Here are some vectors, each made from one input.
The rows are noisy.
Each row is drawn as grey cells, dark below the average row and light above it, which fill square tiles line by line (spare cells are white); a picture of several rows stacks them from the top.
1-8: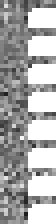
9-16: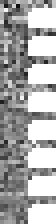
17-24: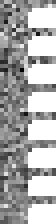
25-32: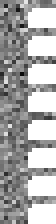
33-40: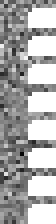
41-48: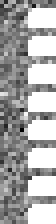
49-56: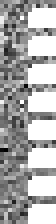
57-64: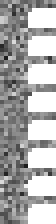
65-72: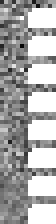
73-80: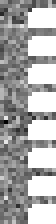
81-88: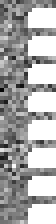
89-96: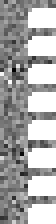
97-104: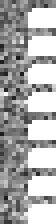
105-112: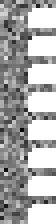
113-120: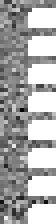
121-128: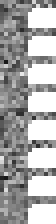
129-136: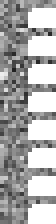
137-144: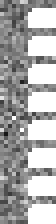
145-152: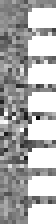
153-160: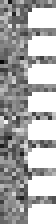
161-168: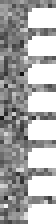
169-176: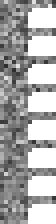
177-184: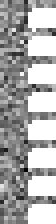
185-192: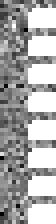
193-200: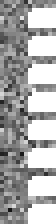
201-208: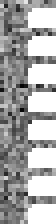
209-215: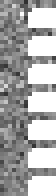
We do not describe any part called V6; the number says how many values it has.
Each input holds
either three labels (each one of 7), or a point on a 4-point line and a true/false value, or a value of V6.
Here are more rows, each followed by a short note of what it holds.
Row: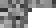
a value of V6
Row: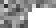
a point on a 4-point line and a true/false value
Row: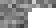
a point on a 4-point line and a true/false value
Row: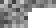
three labels (each one of 7)
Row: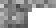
a point on a 4-point line and a true/false value
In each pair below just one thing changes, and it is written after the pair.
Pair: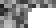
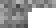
the place on the 4-point line
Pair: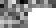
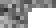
the place on the 4-point line
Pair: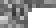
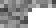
the place on the 4-point line
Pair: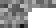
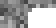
the true/false value
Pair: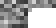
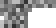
the place on the 4-point line
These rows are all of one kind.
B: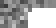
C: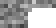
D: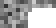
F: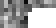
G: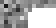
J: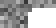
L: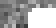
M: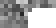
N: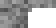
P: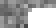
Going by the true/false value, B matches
C, D, G and M.
